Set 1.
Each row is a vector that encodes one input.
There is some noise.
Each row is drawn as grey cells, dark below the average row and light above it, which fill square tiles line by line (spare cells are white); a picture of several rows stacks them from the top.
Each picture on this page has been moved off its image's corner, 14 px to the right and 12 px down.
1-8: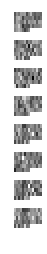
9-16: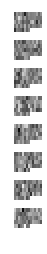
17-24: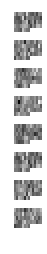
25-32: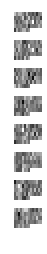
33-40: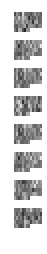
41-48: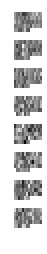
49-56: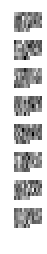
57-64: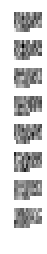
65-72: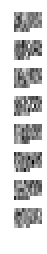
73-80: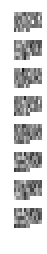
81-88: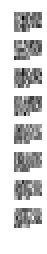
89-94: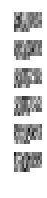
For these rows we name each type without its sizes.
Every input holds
a point on a circle, together with either a fixed value, or four true/false values.
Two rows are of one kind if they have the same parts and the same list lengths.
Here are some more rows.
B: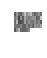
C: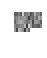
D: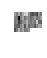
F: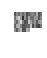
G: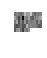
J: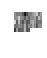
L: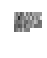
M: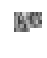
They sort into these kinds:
B, D, G, L, M
C, F, J

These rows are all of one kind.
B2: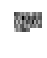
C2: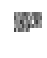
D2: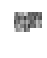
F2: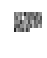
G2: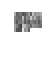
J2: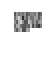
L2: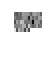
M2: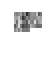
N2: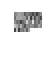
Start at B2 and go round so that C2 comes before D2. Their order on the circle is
B2, C2, N2, D2, F2, L2, G2, M2, J2.
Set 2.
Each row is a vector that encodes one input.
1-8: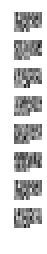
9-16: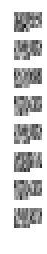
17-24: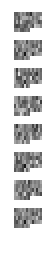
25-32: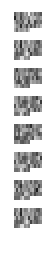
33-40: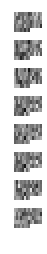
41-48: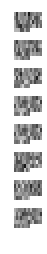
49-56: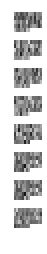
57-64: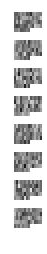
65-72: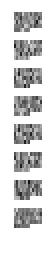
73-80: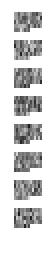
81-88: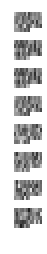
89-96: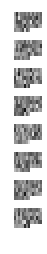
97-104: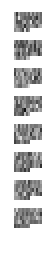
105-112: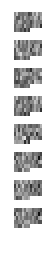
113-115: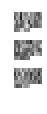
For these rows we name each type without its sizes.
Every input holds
either a point on a circle, or a fixed value, or four true/false values.
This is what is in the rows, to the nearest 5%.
About 20% of them hold a point on a circle. About 5% of them hold a fixed value. The rest hold four true/false values.
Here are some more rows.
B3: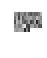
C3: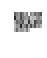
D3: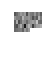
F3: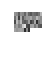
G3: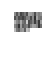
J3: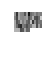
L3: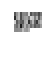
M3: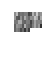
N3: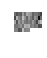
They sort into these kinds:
B3, D3, F3, J3, M3
C3, L3, N3
G3

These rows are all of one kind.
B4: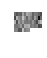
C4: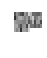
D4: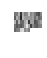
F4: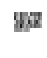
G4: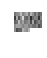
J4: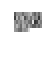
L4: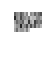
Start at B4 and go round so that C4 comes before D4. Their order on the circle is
B4, G4, J4, C4, L4, F4, D4.
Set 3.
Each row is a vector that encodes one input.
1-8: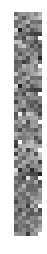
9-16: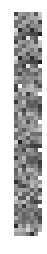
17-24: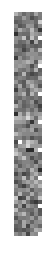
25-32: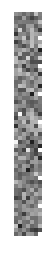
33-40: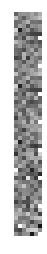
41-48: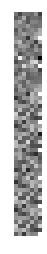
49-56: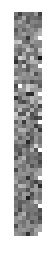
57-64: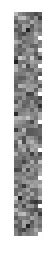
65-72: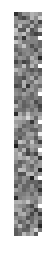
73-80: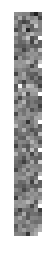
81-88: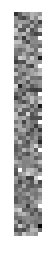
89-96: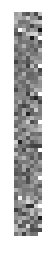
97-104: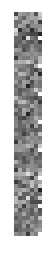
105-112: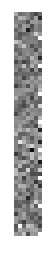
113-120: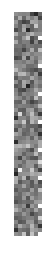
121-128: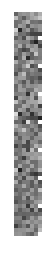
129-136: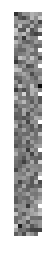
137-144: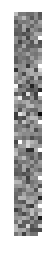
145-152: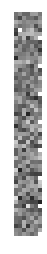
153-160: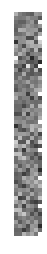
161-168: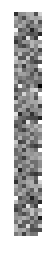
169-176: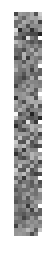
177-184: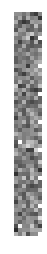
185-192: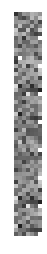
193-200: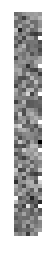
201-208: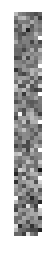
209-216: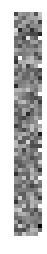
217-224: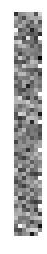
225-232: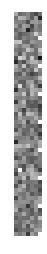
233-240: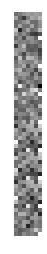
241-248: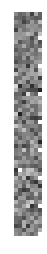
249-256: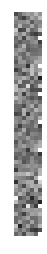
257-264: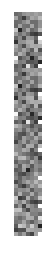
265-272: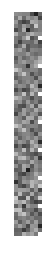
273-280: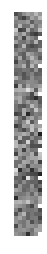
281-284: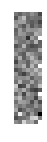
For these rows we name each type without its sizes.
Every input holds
a point on a line, together with either a point on a circle, or a fixed value.
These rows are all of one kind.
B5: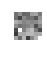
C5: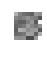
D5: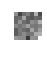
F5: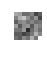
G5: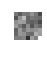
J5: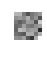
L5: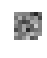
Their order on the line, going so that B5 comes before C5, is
G5, B5, D5, C5, J5, F5, L5.
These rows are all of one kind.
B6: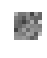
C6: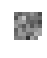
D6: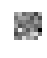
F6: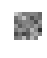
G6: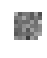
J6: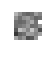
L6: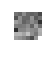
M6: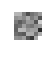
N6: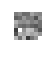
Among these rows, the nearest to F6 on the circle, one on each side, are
C6 and D6.
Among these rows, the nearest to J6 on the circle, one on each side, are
M6 and N6.
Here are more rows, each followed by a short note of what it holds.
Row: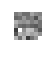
a point on a circle and a point on a line
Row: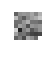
a point on a line
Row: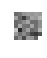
a point on a line
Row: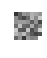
a point on a line
